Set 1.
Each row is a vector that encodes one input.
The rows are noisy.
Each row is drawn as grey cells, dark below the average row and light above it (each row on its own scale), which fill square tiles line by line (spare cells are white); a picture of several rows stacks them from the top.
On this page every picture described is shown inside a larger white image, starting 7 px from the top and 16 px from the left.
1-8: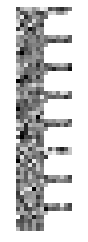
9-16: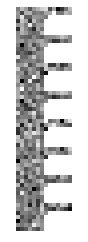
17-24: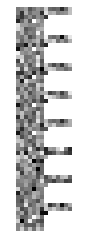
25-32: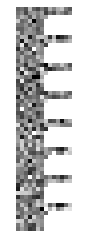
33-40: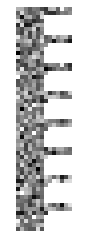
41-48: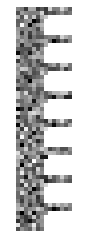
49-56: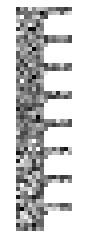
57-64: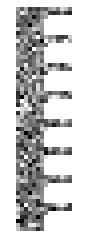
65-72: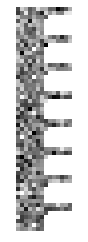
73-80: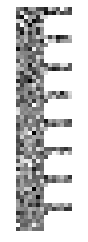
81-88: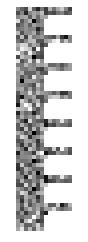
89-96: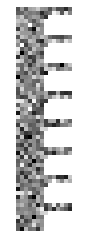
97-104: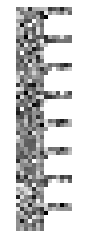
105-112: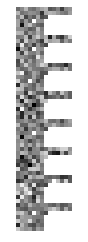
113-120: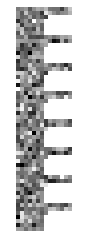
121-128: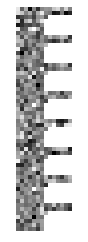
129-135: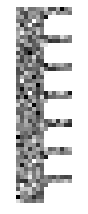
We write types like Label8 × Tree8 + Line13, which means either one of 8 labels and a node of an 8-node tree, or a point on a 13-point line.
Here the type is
Bool × Line9 × Line10.
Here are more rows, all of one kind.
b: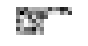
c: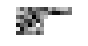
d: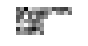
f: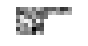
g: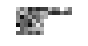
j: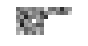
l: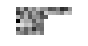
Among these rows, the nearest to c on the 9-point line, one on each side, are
d and g.
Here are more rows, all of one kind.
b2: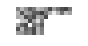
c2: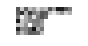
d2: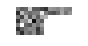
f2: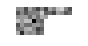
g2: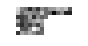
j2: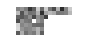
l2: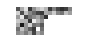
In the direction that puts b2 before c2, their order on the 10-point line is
j2, g2, l2, b2, c2, f2, d2.
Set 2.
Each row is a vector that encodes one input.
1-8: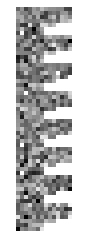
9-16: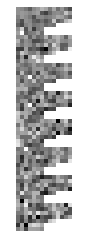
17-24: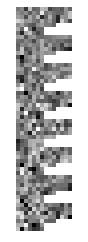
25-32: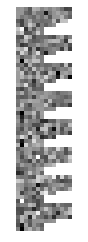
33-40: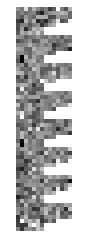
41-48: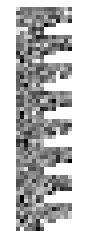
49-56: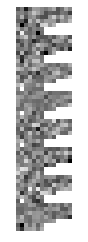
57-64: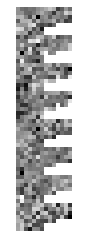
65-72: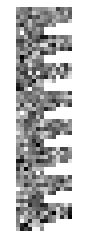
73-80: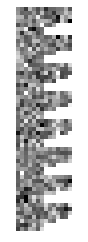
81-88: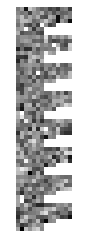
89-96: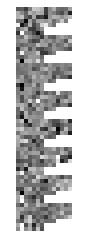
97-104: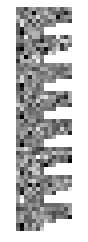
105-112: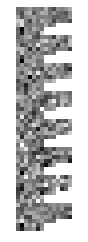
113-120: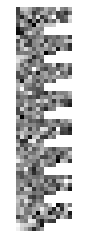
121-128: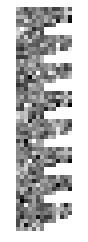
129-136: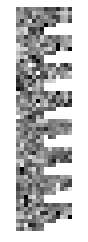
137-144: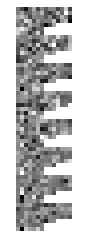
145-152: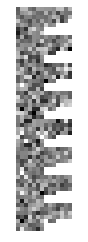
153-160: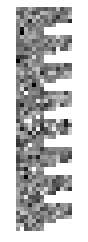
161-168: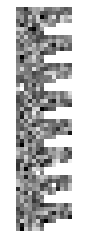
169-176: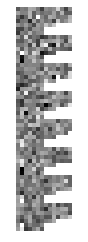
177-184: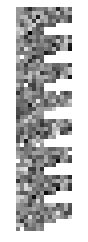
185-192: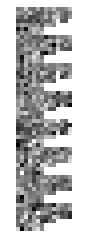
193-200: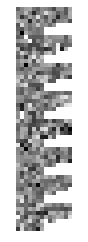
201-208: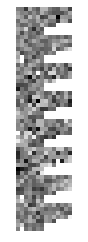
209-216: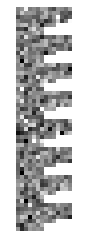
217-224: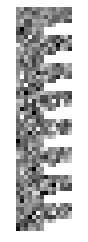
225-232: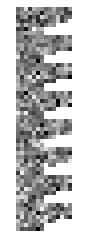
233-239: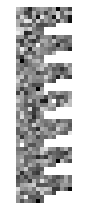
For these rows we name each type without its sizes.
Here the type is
Bool × Bool × Bool × Bool × Line.
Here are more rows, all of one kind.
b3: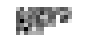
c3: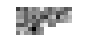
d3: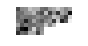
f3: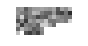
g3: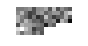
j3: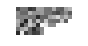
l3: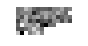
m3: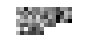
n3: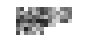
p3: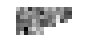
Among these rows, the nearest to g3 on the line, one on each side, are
c3 and l3.
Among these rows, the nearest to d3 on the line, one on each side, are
b3 and n3.
